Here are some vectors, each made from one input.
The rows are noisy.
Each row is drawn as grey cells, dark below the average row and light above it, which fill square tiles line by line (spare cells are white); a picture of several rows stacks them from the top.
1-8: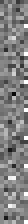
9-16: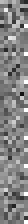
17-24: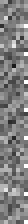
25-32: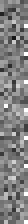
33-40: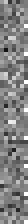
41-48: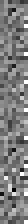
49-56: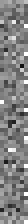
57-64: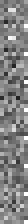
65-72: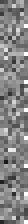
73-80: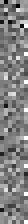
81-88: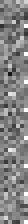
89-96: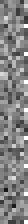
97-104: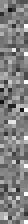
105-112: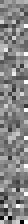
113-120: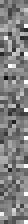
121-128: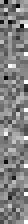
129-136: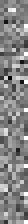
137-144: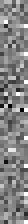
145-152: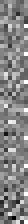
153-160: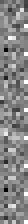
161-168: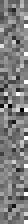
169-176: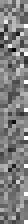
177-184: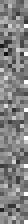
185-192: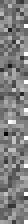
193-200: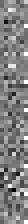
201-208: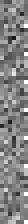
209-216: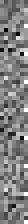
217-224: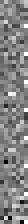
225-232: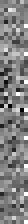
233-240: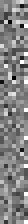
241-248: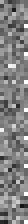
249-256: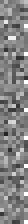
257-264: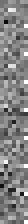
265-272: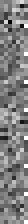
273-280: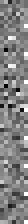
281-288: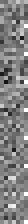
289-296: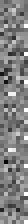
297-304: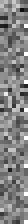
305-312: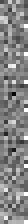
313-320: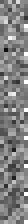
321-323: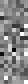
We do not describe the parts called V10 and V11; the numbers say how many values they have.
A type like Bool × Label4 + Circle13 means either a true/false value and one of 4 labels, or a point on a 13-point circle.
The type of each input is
Line3 × Line3 + Line8 × Line8 + (Tree8 + V10) × V11.
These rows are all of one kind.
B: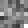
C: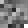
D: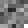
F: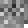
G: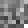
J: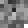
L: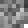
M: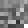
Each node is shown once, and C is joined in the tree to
M.
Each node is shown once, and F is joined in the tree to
D, L and M.
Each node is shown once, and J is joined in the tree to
L.
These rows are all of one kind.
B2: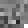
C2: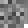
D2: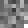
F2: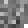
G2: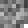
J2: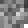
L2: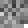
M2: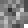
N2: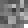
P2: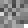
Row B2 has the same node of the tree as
G2, L2, N2 and P2.
